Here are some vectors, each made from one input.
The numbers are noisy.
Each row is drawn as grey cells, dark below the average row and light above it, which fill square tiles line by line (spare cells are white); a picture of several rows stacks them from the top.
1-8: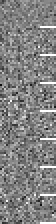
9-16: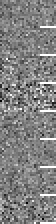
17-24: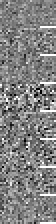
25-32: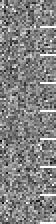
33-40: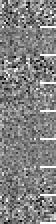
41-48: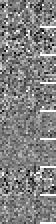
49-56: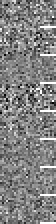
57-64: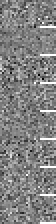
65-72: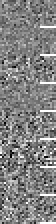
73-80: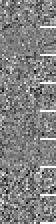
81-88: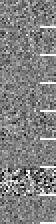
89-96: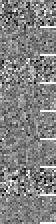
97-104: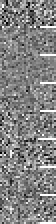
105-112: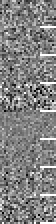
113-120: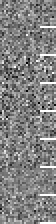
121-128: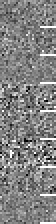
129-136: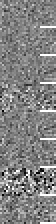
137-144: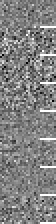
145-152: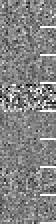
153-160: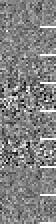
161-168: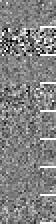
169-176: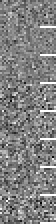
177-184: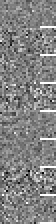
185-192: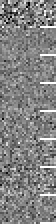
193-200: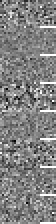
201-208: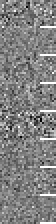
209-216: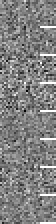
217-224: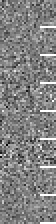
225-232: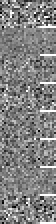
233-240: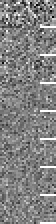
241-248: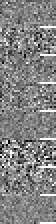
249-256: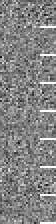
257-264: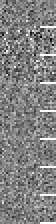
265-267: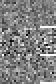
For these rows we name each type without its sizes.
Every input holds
a point on each of three lines, together with either a point on a circle, or a point on a line.
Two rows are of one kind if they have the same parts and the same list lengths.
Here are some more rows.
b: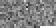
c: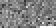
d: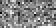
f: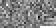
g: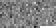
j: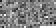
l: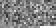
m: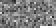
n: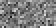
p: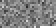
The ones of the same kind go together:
b, c, d, f, g, l, n
j, m, p

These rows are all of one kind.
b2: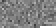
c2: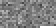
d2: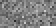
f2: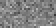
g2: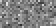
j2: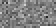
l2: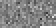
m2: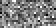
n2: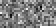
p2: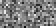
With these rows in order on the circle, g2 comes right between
b2 and d2.
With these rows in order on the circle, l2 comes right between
j2 and p2.
